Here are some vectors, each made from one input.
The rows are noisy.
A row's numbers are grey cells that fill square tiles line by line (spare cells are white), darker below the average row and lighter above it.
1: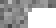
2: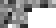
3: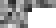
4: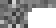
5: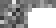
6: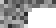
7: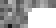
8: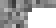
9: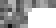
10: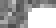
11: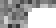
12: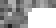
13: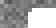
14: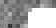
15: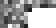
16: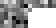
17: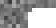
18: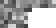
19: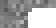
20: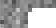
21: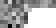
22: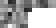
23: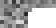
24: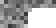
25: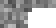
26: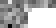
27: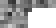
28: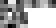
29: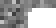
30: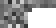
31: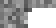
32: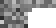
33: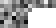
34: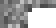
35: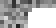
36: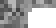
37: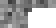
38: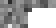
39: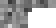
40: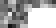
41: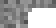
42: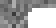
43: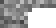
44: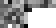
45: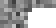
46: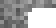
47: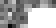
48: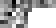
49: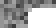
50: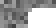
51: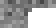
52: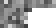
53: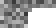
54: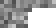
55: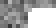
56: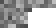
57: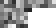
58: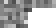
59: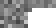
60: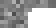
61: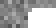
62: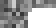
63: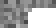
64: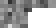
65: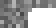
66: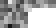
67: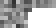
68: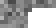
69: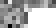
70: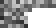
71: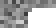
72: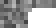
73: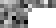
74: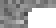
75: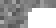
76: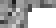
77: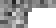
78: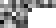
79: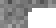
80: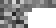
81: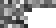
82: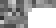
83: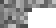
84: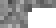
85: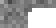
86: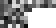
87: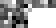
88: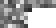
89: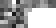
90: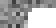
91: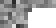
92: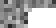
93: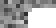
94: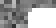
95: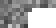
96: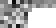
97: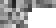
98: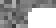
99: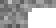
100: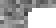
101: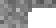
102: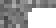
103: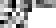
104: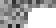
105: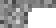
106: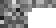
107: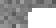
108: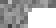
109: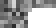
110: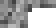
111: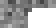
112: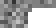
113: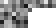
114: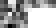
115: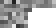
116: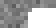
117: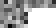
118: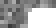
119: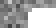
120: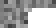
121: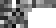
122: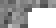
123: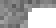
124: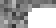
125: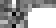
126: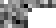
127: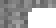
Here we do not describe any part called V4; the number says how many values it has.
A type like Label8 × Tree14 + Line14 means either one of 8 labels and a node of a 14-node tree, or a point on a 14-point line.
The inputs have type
List2(Bool × V4).
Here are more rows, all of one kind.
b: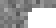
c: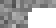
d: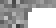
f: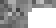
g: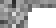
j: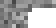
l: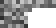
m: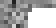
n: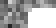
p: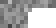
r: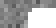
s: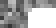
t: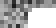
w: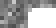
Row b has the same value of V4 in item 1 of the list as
j, m and r.
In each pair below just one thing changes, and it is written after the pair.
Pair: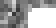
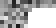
the true/false value in item 2 of the list
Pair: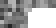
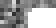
the true/false value in item 1 of the list
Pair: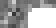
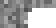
the true/false value in item 2 of the list
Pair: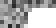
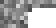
the true/false value in item 1 of the list
